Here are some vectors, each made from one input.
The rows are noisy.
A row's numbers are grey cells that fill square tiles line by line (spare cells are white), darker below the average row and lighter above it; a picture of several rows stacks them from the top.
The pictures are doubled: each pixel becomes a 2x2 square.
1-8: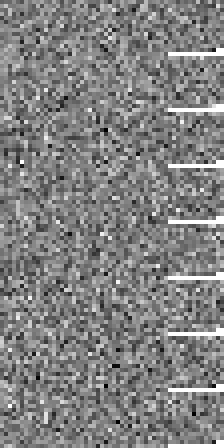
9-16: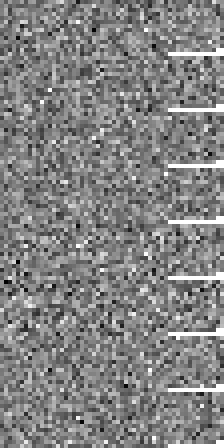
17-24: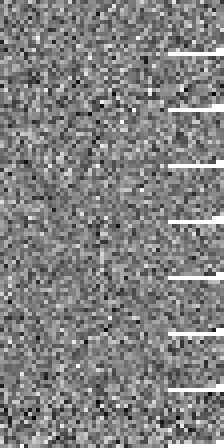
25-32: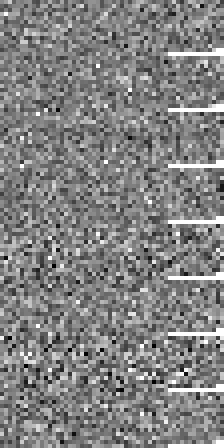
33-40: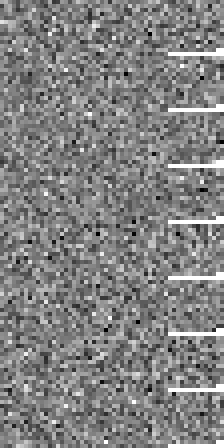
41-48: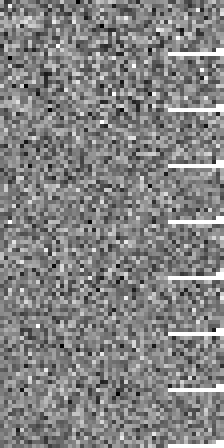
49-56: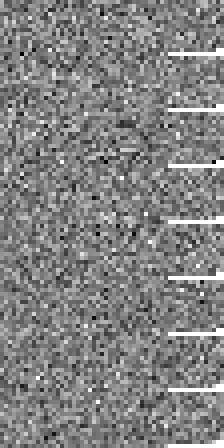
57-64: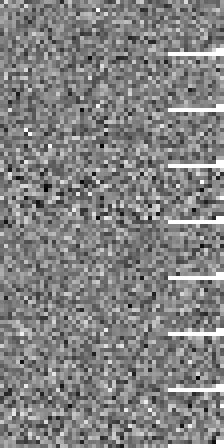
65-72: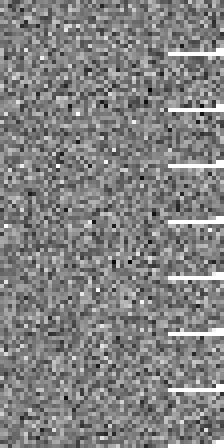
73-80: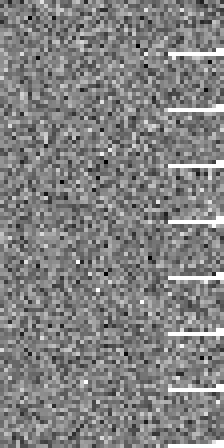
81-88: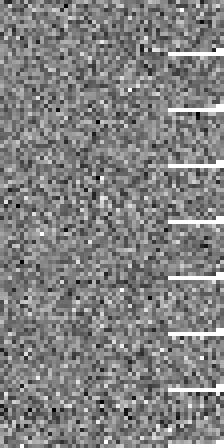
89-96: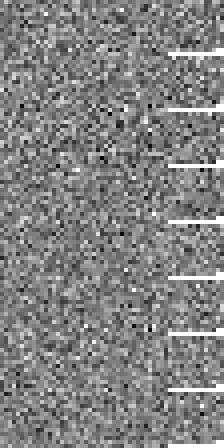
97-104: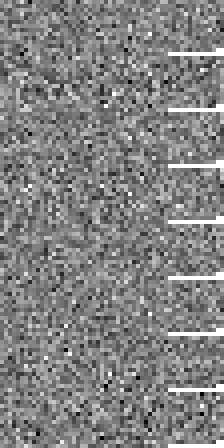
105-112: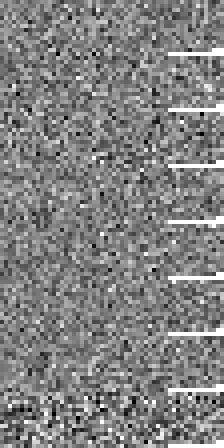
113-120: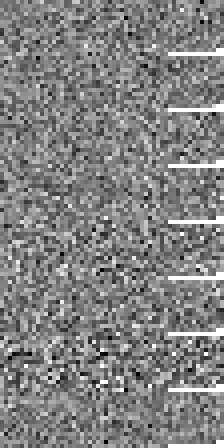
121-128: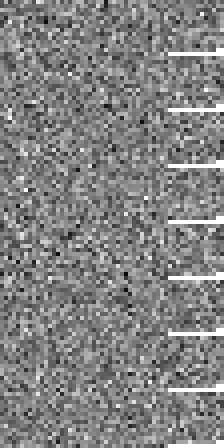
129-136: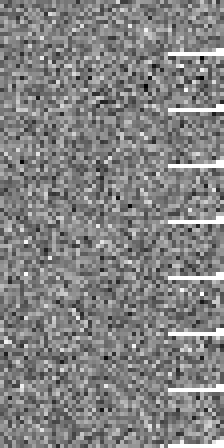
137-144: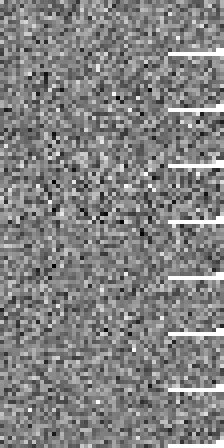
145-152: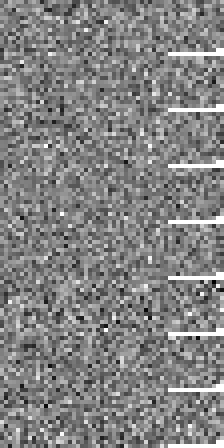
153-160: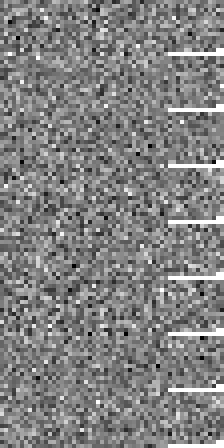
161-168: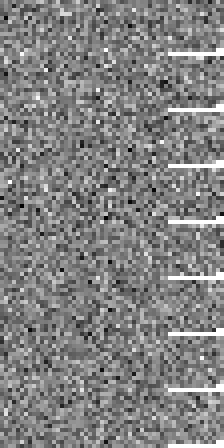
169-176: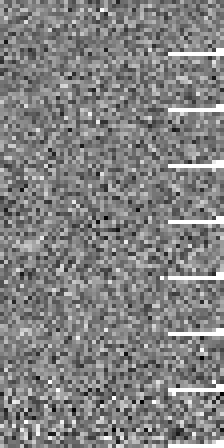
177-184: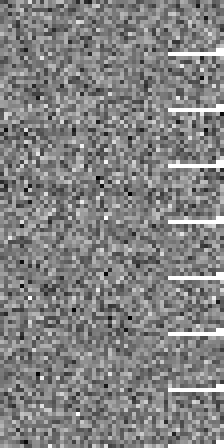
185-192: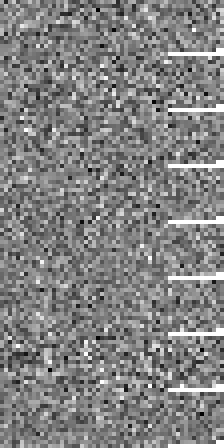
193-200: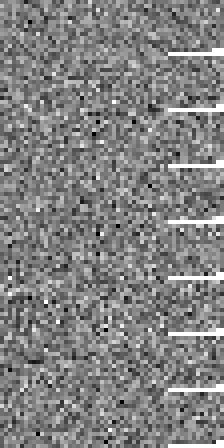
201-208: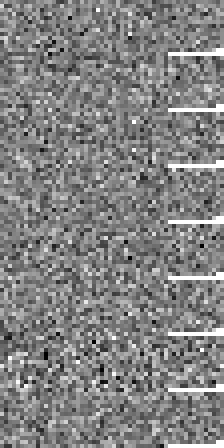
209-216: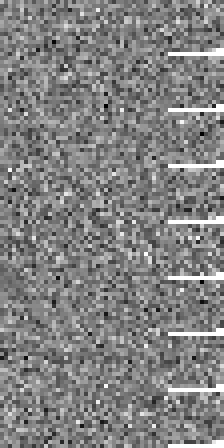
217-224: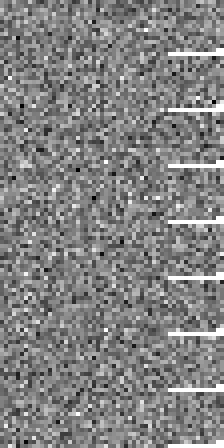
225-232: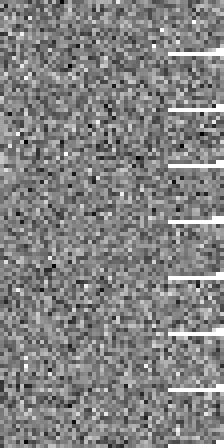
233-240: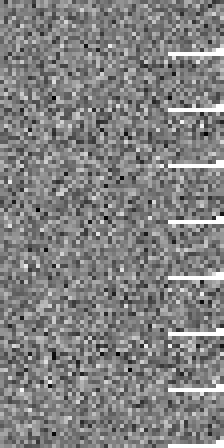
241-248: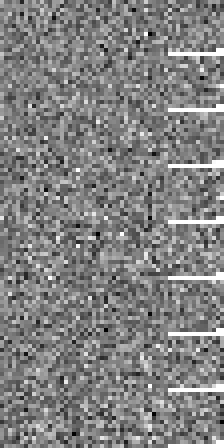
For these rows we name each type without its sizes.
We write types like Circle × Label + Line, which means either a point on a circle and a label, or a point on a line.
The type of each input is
(Bool × Bool × Bool + Unit) × Circle × Line.
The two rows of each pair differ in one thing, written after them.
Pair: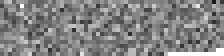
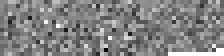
the place on the circle
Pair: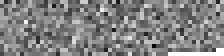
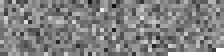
one of the three true/false values
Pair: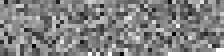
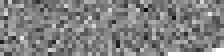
the place on the line
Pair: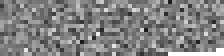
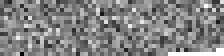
the place on the circle
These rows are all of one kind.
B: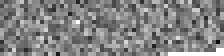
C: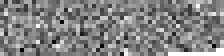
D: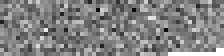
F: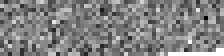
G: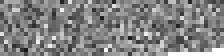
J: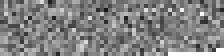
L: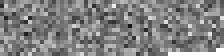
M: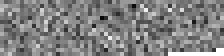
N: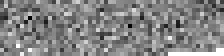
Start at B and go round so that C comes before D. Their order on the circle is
B, F, G, C, L, N, J, M, D.
